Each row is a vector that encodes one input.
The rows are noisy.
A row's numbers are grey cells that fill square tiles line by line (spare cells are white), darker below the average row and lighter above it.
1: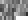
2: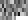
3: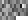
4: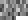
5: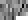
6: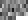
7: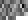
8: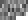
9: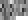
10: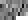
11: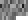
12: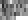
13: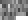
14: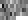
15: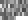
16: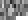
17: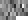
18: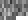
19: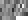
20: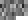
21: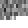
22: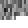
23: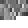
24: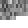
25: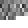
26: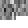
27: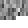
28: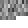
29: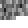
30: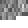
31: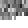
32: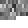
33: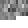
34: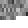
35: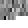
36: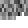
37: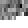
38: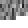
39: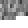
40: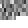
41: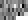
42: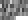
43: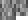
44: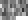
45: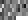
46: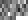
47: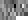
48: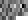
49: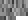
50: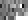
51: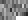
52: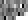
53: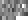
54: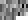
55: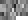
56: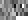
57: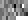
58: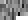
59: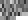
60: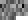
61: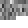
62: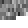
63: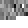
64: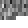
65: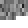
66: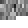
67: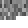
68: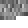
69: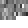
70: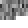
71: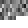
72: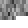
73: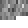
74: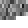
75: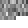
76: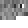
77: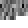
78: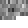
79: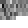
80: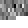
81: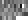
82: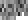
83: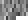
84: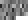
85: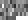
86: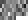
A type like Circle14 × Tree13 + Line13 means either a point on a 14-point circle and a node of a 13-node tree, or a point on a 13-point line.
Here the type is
(Bool × Bool × Bool + Line5) × Line5.
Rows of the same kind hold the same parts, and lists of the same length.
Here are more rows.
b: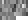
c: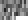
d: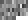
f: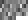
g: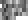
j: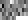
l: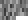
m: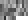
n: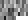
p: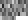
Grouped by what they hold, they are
b, d, f, m, n
c, g, j, l, p

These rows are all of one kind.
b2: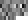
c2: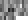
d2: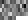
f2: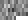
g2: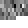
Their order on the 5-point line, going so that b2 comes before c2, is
g2, d2, b2, c2, f2.
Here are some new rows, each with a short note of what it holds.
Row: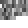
a point on each of two 5-point lines
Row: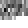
a point on each of two 5-point lines
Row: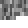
a point on each of two 5-point lines
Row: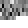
a point on each of two 5-point lines
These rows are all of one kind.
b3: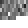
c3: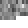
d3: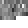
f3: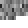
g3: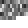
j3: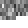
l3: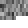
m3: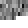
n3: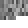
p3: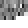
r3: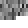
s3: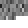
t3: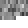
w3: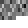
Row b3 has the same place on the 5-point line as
l3, n3 and s3.
